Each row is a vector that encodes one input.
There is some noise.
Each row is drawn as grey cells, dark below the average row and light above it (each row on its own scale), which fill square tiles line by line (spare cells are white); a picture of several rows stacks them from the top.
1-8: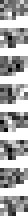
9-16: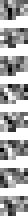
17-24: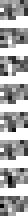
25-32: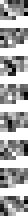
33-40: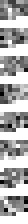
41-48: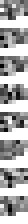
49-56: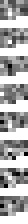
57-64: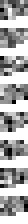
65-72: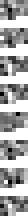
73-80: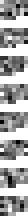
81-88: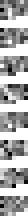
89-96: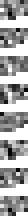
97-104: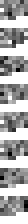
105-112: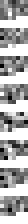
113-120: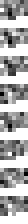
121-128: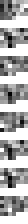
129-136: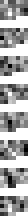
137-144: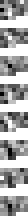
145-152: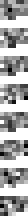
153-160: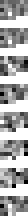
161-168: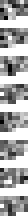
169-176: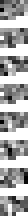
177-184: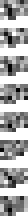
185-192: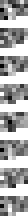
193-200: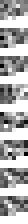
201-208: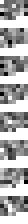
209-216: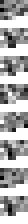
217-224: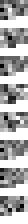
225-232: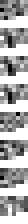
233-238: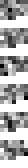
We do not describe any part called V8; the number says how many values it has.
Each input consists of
a list of up to two items, each a true/false value and a value of V8.
